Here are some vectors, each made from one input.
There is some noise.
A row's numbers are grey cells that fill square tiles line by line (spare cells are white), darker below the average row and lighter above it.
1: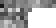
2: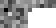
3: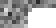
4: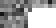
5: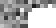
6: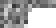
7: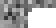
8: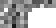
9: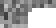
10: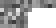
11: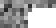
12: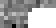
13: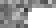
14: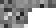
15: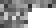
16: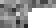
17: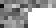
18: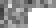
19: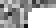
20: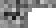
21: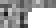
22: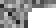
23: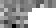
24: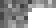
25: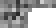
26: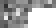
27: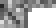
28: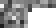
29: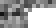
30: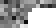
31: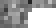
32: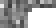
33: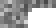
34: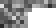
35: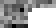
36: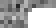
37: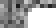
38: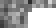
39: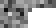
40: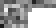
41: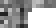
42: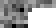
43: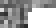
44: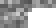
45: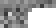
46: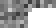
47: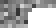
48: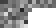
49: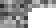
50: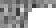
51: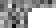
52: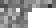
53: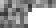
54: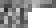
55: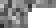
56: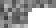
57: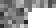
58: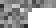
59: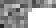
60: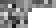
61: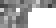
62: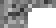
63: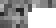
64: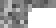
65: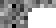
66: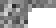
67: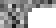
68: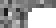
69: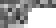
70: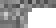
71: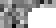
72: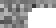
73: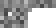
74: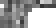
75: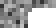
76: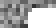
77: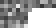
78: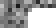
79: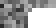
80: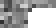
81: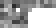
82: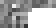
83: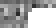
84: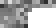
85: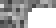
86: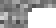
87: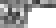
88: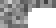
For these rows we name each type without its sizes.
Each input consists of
a point on a circle, a label and a true/false value.
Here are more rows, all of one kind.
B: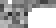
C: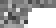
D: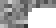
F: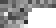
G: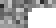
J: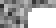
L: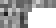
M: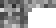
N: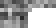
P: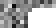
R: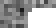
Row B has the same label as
C, D, F and R.
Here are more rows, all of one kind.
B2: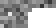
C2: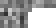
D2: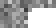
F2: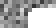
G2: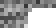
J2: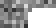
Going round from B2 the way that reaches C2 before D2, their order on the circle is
B2, J2, C2, G2, D2, F2.
